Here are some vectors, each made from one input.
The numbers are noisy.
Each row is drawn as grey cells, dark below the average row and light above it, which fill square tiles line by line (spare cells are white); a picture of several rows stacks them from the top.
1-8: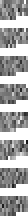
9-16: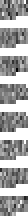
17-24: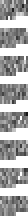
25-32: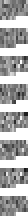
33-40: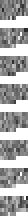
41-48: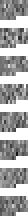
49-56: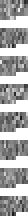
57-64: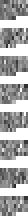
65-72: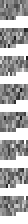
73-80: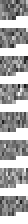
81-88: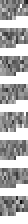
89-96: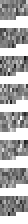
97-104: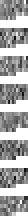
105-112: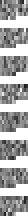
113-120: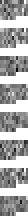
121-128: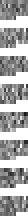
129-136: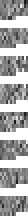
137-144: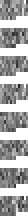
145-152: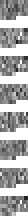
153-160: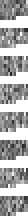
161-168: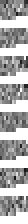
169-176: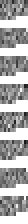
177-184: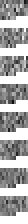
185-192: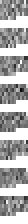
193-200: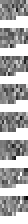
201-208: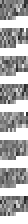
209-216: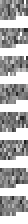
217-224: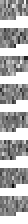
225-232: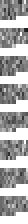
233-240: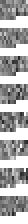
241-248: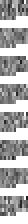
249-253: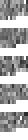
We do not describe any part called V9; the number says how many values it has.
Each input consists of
a point on a 7-point line and a value of V9, together with either a node of a 10-node tree, or a list of up to two points on a 6-point line.
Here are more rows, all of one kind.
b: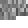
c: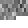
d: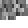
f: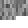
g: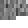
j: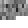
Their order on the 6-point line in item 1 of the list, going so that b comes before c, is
b, g, f, j, d, c.
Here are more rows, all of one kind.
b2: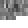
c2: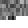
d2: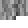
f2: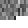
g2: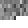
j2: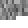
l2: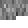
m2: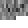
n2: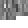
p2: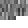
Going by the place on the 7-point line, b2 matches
j2, m2 and n2.
